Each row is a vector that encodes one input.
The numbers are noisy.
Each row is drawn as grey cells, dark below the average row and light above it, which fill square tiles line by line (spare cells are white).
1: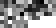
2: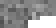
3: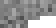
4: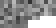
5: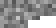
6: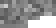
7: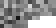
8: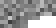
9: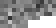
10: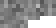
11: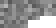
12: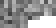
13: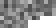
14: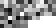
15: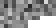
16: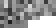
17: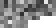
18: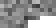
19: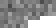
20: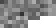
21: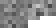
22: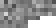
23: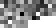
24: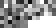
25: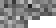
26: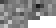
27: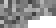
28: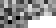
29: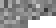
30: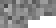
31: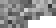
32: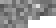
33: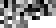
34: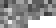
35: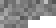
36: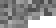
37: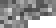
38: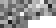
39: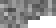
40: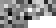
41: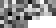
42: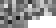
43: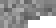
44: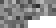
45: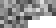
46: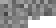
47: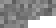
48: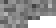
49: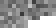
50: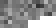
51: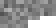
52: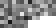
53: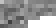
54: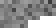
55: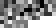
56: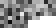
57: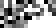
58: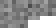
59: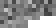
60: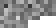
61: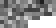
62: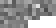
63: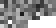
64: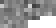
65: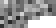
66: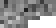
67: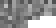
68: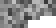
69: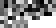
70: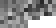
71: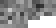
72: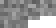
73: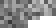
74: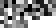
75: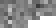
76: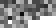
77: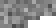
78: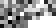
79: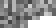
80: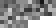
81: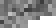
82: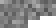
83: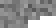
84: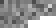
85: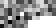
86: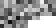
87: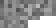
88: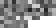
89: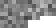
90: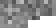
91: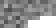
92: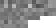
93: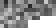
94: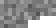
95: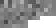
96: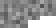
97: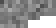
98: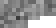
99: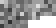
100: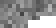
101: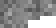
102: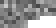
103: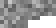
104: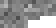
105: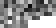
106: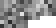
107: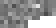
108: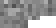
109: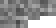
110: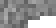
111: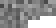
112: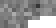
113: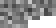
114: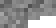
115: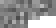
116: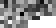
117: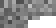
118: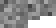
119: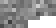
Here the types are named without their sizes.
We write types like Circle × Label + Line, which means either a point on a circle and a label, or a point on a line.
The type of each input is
Line × Line × Line.
